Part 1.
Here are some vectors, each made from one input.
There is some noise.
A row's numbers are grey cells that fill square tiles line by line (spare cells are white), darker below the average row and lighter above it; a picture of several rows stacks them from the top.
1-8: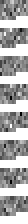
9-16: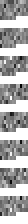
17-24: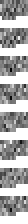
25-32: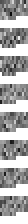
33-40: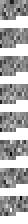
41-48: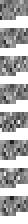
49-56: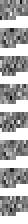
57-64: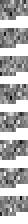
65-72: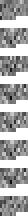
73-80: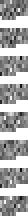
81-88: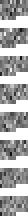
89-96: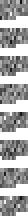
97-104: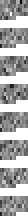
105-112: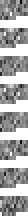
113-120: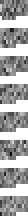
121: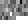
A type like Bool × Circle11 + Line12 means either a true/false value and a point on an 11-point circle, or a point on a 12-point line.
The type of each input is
Bool × Circle8.
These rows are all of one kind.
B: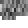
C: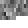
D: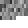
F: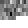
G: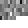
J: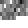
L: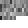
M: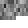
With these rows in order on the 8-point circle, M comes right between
B and F.
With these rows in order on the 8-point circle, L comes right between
D and G.
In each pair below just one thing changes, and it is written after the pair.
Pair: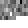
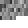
the place on the 8-point circle
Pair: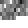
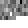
the true/false value
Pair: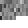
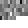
the place on the 8-point circle
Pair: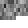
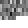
the true/false value
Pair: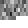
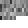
the true/false value
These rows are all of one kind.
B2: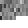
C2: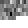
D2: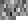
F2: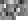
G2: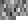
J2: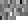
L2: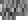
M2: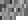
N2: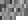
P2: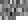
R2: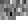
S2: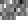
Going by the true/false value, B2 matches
J2, M2 and N2.
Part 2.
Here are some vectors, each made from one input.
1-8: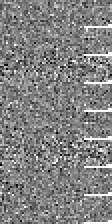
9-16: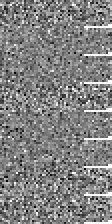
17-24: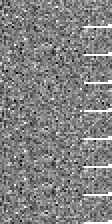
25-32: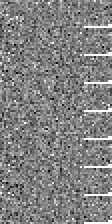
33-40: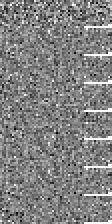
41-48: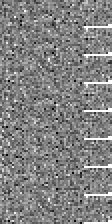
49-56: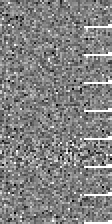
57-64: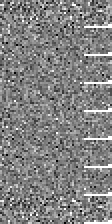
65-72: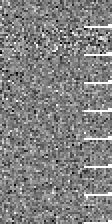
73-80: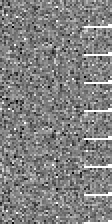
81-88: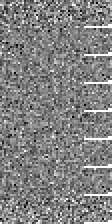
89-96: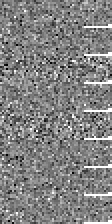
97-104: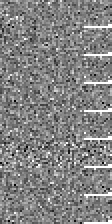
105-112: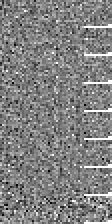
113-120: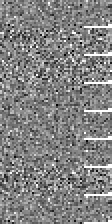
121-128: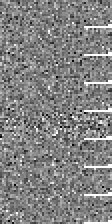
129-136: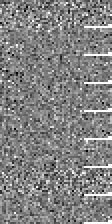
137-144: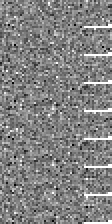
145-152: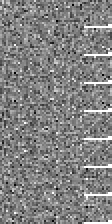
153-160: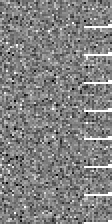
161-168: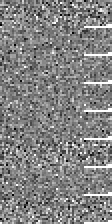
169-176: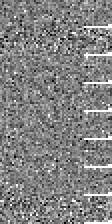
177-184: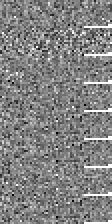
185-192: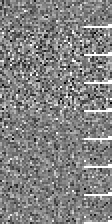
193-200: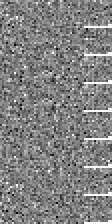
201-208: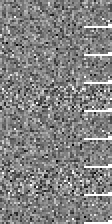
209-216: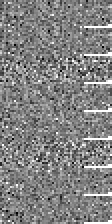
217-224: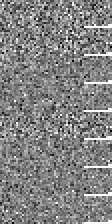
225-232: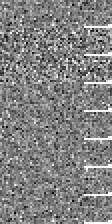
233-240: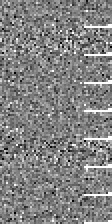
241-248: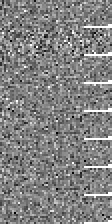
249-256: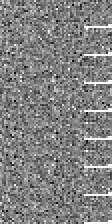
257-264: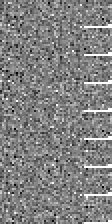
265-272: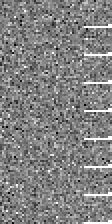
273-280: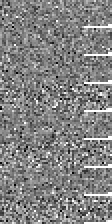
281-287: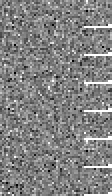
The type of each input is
Bool × Bool × Bool × Bool + Circle9.
